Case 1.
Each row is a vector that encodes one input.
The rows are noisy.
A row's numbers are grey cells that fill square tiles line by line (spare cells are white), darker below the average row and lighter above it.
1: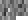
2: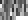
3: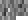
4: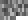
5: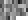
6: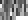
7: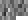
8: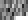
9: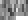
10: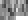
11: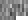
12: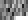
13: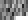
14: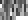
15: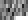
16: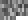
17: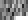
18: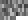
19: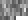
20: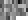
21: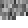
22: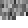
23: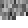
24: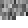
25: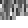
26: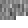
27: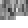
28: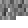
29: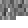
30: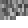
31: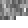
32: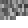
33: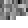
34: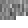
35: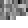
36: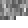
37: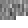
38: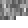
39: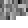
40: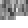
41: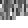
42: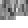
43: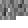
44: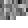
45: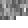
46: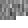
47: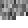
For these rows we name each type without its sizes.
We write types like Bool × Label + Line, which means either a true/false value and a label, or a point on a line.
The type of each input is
Tree.
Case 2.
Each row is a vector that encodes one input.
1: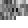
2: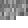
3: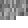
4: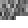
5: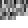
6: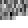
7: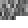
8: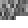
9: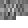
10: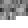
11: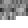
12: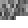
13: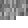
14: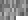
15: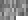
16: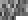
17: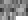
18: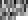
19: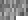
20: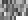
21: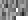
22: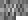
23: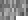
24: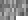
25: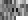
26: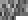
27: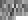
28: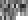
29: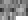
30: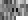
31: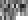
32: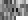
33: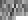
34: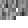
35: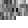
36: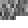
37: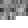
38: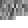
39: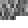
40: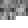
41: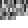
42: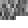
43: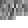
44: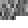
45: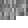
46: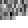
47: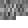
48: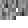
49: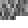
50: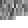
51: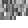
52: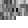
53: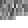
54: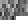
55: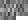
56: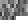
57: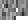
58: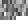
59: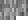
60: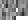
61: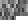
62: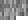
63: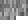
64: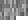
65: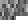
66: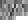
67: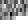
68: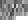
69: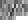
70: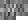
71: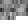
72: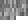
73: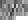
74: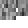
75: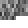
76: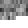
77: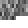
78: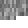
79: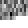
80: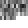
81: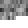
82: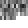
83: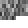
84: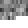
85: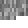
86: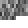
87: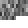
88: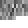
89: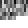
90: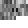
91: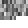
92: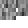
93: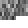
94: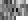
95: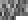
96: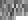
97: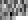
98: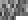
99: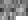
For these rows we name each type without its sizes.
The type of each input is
Tree.
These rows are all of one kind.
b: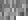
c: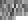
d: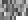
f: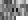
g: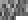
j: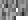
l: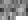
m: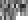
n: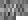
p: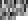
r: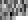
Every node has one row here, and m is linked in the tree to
c.
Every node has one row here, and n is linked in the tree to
b and g.
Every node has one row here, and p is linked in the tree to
r.
